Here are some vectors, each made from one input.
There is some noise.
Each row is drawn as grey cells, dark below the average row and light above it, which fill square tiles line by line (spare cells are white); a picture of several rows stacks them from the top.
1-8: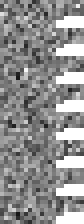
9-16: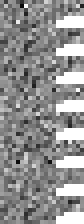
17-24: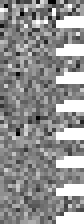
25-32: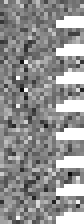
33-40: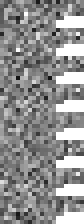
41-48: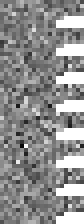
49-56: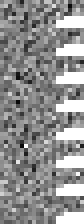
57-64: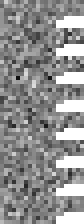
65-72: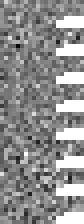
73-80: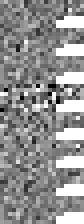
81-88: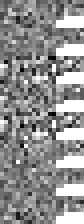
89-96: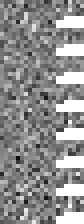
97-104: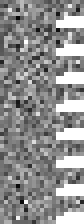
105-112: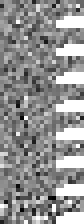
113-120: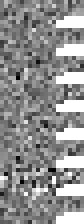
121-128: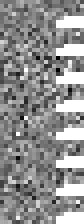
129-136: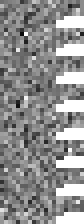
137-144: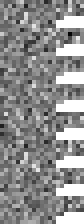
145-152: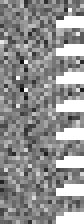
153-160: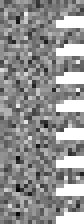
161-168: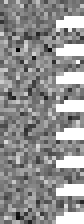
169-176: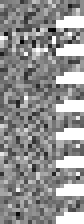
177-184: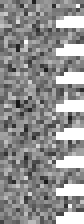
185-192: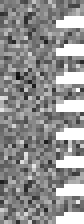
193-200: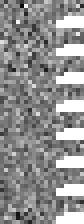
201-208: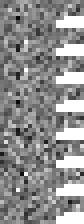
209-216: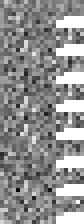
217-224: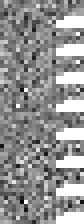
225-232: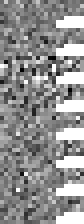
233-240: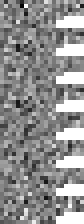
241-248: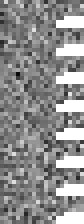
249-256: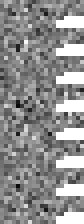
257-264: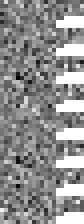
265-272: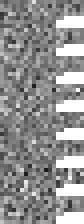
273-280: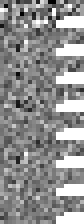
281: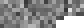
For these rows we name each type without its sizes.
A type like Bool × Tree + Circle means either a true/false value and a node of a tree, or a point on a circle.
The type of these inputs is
Line × Line + Unit.
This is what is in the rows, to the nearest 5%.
About 5% of them hold a fixed value. The rest hold a point on each of two lines.
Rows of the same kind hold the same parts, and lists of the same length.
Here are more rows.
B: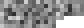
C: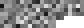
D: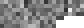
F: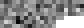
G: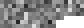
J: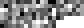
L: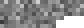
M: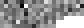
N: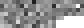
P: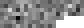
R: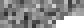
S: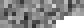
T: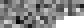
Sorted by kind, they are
B, C, D, F, G, L, M, N, P, R, S, T
J

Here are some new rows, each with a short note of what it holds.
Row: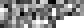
a fixed value
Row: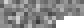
a point on each of two lines
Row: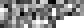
a fixed value
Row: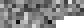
a point on each of two lines
